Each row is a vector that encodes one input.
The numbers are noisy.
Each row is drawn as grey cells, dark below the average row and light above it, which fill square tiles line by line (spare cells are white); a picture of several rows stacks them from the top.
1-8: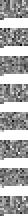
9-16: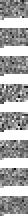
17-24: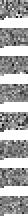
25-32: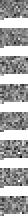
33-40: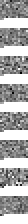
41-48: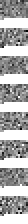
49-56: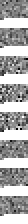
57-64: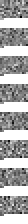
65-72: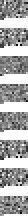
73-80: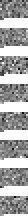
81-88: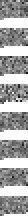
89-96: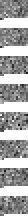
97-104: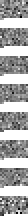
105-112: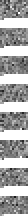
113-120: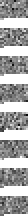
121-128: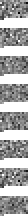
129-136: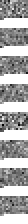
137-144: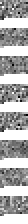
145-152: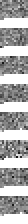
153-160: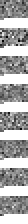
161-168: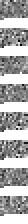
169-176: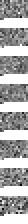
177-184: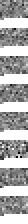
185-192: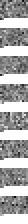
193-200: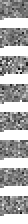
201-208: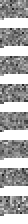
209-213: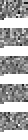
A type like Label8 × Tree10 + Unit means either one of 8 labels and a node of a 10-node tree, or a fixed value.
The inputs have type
(Bool × Bool × Bool × Bool + Unit) × Label6 + Circle8.
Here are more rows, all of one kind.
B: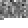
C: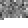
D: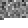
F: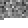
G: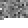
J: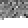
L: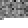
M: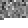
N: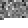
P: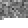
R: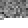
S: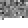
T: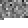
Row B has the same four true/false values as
D, M and N.
